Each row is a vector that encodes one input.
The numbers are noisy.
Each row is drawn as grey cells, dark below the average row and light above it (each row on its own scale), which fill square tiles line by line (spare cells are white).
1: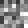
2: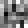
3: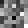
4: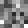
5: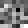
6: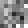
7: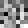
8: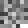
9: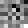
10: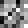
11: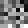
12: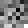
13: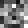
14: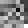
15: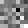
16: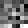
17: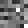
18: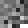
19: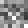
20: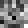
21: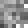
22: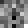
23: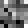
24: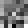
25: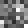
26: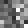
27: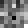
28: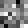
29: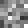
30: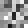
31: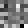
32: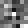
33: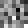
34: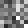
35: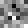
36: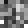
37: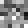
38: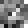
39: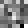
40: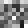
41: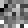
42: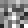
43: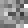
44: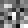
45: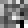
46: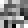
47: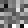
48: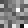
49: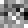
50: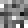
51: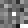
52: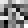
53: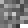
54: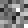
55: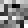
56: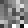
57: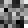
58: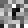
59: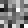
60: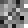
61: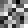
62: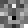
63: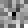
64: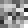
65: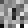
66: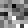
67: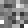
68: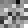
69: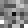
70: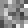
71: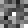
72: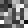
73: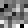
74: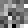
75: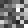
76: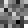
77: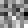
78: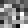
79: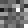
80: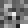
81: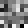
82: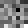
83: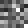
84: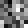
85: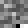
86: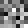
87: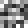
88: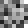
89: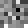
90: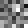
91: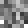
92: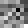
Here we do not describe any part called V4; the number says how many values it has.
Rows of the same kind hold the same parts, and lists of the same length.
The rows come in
2 kinds.
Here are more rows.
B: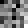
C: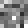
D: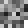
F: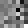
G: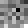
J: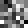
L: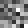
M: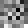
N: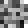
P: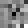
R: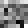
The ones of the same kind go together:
B, J, L, P
C, D, F, G, M, N, R

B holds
a point on a 5-point line and a value of V4.
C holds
a point on a 5-point line and a point on a 6-point line.
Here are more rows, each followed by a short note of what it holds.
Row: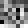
a point on a 5-point line and a point on a 6-point line
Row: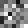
a point on a 5-point line and a value of V4
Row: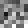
a point on a 5-point line and a point on a 6-point line
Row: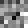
a point on a 5-point line and a value of V4
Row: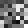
a point on a 5-point line and a value of V4
